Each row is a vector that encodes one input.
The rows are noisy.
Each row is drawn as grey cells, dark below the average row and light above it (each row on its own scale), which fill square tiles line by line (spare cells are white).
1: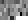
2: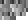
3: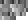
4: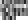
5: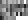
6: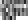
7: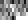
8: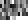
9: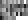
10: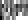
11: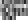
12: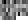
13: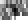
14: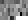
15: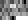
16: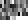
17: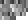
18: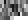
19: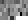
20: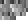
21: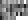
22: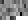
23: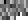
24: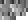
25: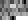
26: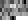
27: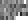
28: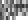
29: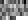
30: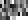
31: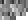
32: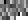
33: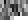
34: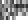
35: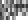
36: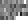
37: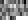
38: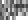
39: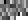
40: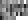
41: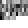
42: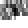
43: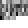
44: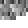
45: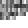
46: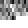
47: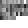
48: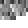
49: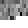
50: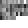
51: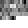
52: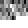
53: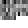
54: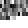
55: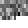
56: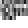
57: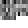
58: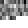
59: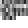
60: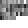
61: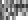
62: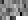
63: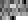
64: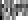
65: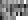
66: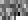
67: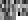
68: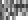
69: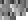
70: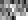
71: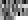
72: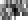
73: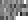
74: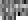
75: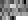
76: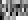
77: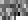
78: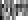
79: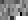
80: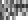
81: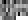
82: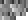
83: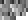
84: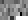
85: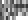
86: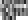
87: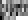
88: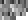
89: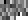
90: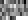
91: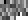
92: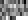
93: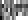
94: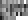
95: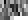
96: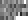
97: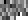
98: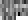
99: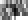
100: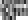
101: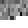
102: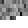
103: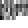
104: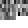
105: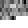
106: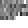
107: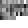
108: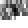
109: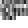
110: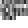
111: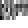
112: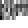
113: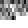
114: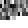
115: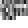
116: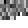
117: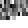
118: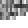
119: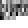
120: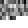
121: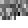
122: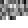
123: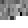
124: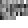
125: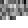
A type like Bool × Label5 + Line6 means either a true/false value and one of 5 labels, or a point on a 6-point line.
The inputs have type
Bool × (Line5 + Line6).
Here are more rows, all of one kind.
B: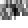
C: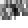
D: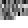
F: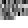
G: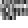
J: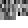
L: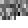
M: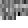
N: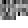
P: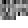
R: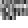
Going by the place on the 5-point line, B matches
C, G and R.
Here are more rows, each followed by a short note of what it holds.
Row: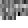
a point on a 5-point line and a true/false value
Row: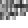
a point on a 6-point line and a true/false value
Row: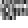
a point on a 5-point line and a true/false value
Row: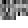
a point on a 5-point line and a true/false value
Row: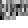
a point on a 6-point line and a true/false value
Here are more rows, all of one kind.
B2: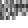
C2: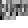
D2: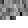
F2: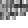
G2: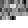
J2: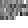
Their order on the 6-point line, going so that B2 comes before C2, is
F2, B2, G2, C2, D2, J2.
